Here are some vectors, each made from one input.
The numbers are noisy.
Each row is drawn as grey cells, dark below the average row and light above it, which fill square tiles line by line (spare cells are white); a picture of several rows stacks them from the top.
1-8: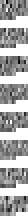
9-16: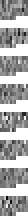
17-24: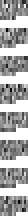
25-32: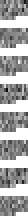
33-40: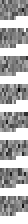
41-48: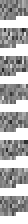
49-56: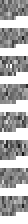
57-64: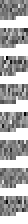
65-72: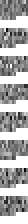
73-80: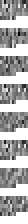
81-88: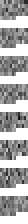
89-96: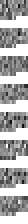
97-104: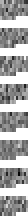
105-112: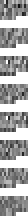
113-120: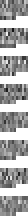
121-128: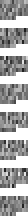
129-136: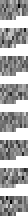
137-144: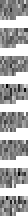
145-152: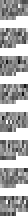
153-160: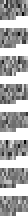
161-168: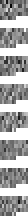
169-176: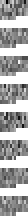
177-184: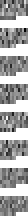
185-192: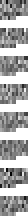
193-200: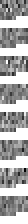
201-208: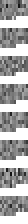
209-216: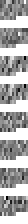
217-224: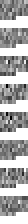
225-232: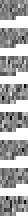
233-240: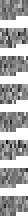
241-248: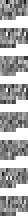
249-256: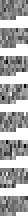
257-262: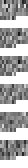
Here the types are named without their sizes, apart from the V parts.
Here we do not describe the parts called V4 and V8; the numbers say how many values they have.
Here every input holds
a value of V4, together with either a point on a circle and a true/false value, or a value of V8.
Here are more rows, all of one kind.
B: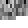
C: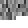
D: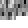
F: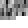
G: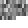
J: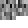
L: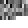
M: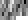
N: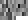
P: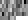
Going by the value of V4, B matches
D, F, M and P.
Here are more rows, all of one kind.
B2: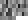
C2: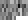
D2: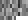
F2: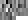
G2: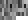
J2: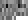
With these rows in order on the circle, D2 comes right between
C2 and F2.
